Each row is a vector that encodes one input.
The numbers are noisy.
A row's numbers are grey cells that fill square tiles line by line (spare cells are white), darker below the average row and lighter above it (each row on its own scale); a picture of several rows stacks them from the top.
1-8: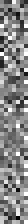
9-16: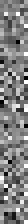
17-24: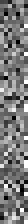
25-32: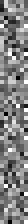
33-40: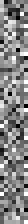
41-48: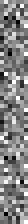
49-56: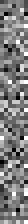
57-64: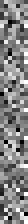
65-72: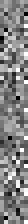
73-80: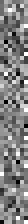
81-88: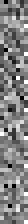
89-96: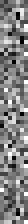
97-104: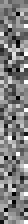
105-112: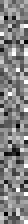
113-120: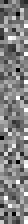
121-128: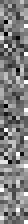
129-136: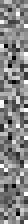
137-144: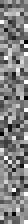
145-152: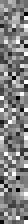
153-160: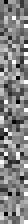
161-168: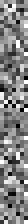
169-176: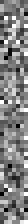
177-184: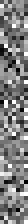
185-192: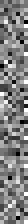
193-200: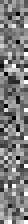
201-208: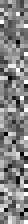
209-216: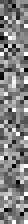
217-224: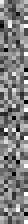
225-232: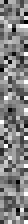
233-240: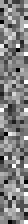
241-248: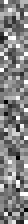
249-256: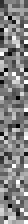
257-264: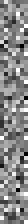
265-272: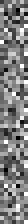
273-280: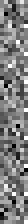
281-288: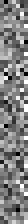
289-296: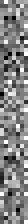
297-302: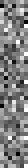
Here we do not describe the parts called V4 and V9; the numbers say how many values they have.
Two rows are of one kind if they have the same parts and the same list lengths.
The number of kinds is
3.
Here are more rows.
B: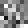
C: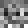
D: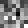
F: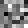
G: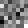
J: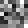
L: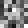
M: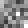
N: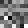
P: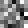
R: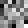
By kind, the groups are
B, L, M, P, R
C, D, G, N
F, J

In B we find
a true/false value and a value of V9.
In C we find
a point on a 14-point circle and a value of V4.
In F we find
a value of V4.
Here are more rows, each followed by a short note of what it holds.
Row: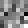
a value of V4
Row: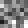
a value of V4
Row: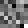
a point on a 14-point circle and a value of V4
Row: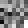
a value of V4
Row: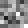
a true/false value and a value of V9
